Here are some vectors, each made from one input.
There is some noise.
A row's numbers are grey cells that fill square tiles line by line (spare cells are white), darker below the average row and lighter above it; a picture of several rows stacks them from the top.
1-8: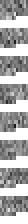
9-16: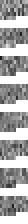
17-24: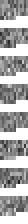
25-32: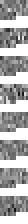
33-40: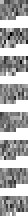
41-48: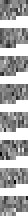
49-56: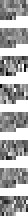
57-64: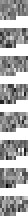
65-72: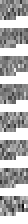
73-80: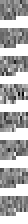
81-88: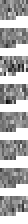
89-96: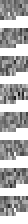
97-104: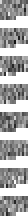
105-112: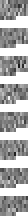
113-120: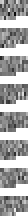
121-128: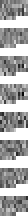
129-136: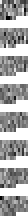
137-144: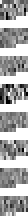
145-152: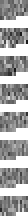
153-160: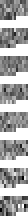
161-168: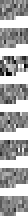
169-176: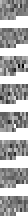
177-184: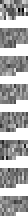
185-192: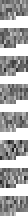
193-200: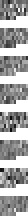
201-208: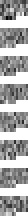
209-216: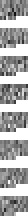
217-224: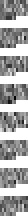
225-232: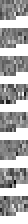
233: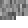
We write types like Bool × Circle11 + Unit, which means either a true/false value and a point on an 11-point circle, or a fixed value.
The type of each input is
List2(Circle10).
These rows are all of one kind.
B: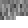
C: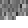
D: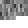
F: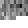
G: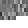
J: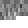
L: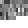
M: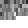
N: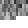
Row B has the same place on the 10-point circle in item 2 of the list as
D, F and J.
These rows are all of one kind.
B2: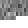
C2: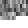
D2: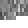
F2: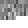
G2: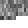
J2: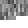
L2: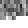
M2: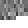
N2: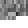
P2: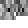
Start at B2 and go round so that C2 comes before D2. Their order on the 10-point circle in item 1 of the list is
B2, N2, P2, C2, F2, J2, D2, M2, G2, L2.
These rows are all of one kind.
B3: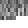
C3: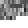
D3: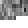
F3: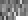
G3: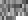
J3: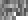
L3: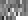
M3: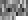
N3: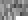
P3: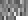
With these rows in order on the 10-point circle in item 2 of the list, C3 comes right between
B3 and F3.
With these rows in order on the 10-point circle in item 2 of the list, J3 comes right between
F3 and M3.
